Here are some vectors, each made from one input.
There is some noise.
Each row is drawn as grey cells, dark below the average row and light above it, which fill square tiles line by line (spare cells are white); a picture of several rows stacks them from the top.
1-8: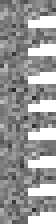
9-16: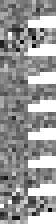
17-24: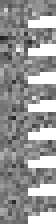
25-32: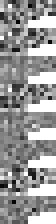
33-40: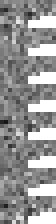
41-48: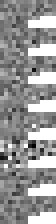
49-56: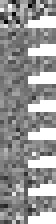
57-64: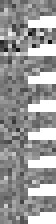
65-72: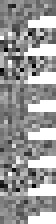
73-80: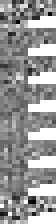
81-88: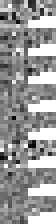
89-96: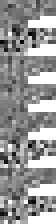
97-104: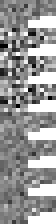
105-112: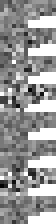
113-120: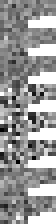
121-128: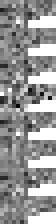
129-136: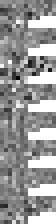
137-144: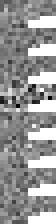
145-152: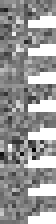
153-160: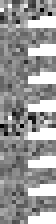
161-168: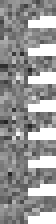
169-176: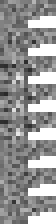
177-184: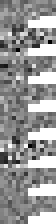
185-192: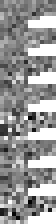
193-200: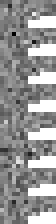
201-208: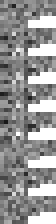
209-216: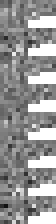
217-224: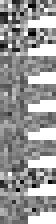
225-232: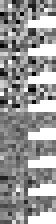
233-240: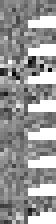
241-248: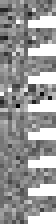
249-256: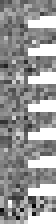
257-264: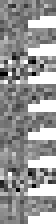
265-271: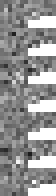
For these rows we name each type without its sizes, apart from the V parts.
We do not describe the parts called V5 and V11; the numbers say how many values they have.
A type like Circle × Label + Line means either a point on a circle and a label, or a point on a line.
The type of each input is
(Bool × V11 + Unit) × (Line × Line + Unit) + Label × V5.
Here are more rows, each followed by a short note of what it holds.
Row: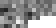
a point on each of two lines
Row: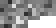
a fixed value
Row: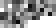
a label and a value of V5
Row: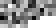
a label and a value of V5
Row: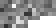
a fixed value
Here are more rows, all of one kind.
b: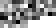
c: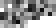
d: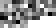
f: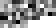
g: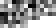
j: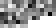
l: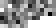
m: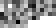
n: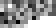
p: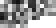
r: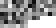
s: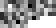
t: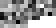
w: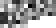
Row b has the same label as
d, f and t.
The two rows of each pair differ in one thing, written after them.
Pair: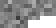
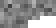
the value of V11
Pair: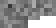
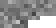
the value of V11
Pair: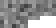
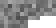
the value of V11
